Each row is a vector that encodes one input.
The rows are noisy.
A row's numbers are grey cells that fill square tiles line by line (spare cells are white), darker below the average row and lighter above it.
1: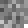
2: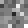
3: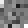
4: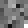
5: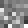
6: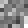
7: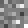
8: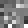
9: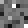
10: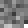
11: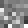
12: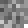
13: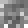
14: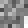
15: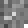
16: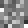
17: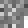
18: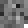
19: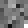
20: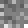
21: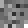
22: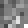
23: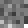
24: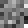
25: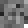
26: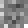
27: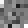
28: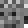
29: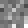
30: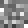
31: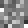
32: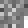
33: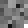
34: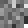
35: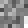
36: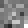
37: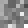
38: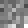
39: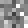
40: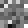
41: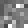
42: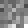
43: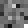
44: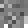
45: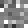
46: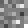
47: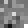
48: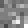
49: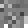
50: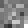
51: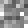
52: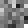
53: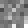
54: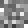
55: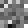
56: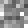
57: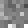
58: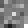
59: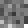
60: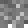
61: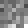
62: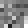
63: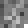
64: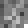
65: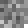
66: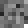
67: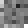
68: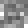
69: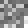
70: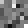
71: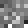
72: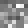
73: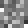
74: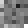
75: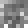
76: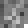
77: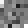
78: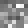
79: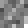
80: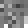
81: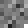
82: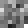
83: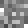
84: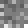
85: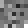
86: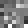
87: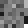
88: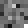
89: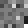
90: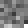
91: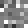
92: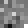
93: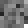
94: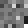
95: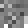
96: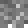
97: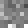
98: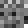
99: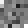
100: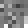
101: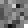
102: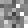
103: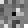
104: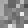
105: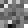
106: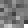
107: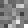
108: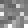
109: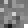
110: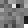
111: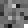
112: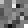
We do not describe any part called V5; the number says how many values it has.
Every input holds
three true/false values, together with either a point on a 6-point line, or a value of V5.
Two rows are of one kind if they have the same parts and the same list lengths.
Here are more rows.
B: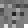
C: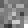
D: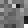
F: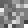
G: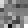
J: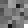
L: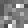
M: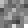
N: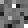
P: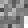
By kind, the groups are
B, C, G, J, M, N, P
D, F, L

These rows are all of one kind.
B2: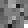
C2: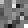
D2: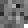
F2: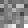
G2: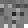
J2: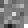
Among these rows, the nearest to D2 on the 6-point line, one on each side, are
B2 and G2.
